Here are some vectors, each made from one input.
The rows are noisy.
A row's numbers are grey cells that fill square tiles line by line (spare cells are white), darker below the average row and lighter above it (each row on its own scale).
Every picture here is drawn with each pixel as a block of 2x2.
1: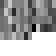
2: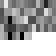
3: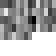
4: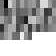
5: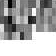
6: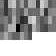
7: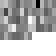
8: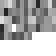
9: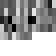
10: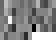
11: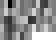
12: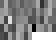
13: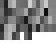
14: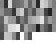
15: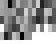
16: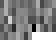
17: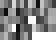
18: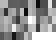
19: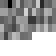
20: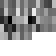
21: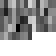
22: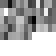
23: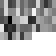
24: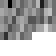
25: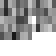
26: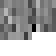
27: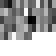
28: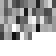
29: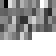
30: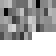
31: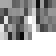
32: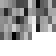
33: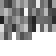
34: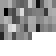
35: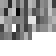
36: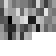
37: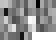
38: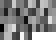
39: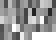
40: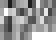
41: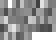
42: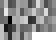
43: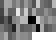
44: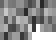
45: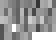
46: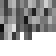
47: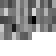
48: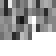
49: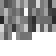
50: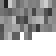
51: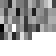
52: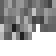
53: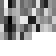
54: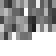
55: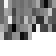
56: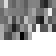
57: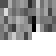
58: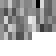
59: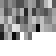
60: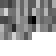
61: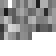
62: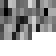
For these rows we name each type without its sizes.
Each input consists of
either a point on a line, or a node of a tree.
